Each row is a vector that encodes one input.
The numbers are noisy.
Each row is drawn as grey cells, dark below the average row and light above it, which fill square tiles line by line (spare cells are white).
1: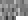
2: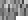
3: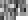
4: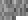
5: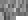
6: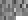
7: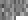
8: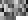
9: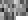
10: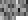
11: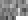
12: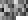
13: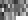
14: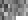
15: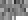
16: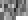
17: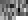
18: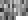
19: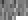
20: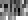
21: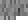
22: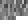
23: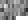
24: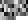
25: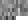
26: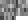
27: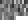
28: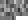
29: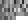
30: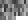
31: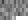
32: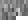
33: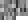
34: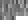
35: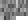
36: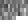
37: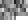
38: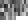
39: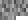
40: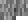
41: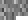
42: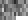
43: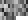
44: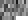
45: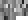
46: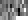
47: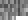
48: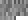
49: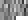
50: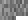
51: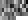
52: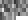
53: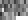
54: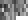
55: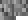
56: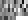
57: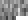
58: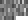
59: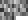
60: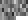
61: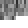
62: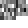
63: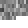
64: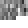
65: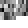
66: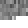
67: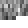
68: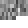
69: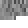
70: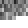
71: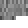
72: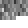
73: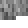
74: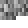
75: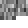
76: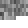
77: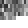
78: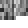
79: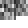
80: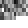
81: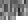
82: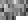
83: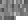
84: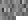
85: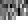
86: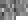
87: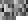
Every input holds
a point on a 4-point line, together with either one of 6 labels, or a point on a 6-point line.
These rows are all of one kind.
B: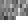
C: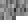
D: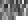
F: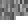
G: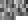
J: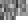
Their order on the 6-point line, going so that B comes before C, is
B, D, F, J, C, G.
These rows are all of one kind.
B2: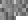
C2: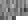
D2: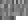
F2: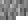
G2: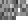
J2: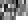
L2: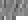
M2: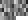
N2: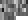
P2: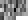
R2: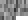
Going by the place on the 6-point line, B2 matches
D2, J2 and M2.
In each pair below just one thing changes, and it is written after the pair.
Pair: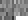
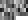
the place on the 6-point line
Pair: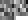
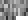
the place on the 4-point line
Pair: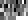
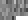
the place on the 6-point line
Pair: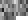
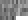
the place on the 4-point line
